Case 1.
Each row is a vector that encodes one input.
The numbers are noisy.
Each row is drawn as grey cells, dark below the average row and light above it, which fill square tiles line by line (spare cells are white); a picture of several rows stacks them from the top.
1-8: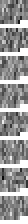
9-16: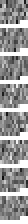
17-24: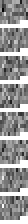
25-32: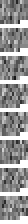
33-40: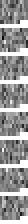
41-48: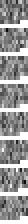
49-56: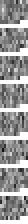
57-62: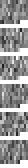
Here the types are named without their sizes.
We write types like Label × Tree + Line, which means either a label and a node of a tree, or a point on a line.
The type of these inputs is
Bool × Line.
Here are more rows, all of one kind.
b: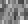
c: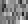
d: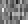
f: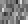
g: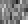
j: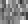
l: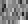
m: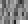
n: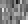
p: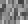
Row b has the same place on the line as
d, g, n and p.
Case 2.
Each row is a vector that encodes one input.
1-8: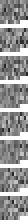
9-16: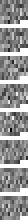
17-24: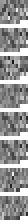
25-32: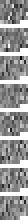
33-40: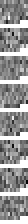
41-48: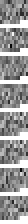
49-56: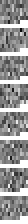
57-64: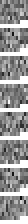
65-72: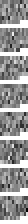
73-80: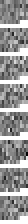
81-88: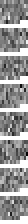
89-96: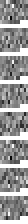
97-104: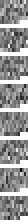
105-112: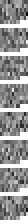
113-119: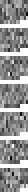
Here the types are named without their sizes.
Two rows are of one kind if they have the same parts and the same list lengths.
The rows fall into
2 kinds.
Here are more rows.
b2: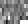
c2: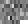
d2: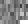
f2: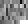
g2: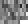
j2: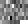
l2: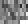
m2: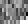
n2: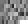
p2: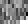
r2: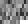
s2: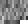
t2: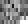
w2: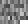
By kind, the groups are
b2, c2, d2, g2, j2, l2, s2, w2
f2, m2, n2, p2, r2, t2

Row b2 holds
a node of a tree.
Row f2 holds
a point on a circle.
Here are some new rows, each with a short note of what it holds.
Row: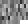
a point on a circle
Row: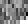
a point on a circle
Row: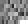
a point on a circle
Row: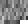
a node of a tree
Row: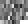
a node of a tree
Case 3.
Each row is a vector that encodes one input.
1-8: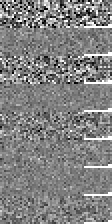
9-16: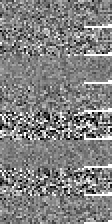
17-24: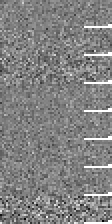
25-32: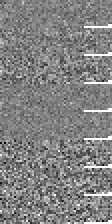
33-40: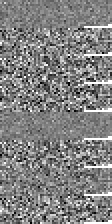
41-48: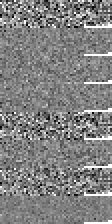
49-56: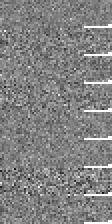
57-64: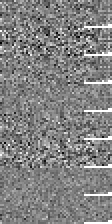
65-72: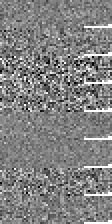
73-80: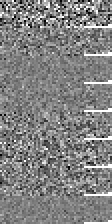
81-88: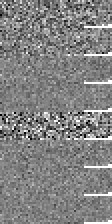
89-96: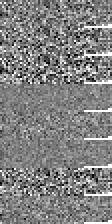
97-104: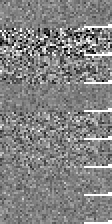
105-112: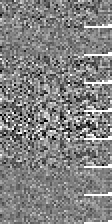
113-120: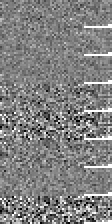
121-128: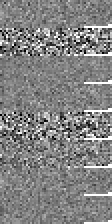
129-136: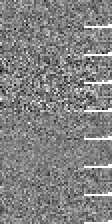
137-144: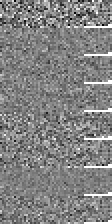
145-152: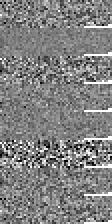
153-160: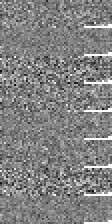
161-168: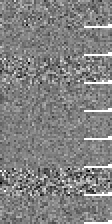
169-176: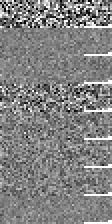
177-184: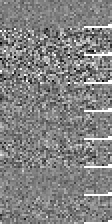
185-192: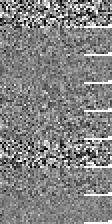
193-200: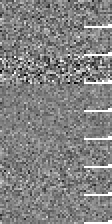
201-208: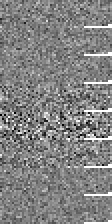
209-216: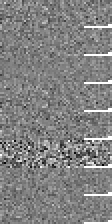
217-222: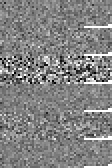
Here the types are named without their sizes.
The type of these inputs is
Bool × (Tree + Unit).
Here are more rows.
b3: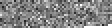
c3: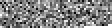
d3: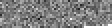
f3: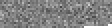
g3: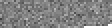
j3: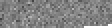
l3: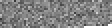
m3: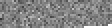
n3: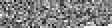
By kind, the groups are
b3, d3, f3, g3, j3, l3, m3, n3
c3

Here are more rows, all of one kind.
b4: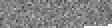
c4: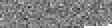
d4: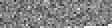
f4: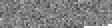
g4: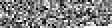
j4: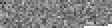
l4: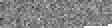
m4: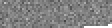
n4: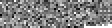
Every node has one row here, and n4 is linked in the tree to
b4 and l4.
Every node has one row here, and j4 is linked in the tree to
c4 and l4.
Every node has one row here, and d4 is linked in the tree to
f4.
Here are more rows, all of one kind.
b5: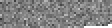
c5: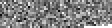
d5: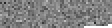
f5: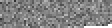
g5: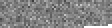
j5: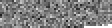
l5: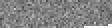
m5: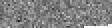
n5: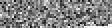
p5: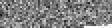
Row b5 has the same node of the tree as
d5, f5, j5 and p5.
